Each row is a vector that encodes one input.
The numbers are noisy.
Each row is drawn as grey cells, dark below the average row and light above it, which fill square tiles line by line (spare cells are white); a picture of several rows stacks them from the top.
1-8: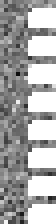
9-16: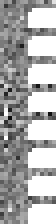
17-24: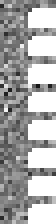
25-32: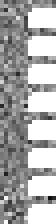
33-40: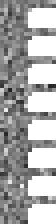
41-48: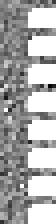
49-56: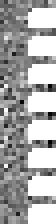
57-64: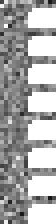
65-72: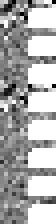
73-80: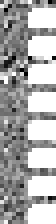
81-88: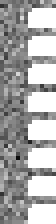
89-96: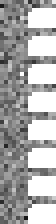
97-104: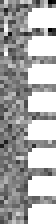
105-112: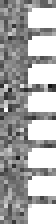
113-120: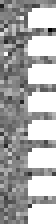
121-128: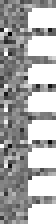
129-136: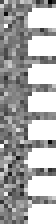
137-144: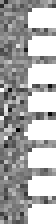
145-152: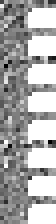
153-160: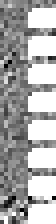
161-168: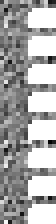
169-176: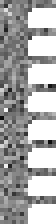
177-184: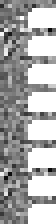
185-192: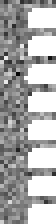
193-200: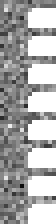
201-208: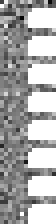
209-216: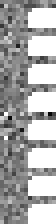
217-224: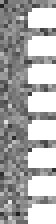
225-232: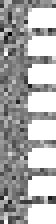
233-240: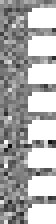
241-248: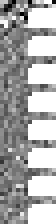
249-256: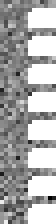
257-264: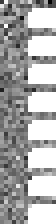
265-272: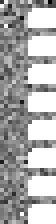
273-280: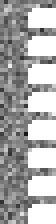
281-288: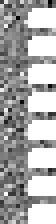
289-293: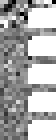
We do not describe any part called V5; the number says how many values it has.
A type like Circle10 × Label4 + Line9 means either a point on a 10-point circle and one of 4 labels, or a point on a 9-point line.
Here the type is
List2((Label10 + Line7) × V5).
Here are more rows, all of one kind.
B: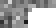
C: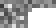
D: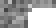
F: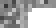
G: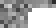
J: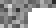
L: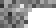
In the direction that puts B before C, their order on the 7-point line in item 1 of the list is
L, B, F, D, G, J, C.
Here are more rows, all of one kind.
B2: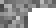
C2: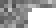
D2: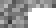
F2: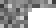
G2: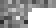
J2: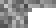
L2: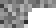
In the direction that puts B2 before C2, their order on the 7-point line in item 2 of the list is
L2, B2, F2, G2, D2, J2, C2.
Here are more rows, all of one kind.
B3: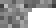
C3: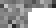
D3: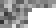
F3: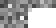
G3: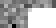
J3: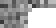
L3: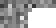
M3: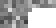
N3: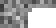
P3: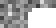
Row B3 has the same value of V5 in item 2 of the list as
J3, L3 and N3.
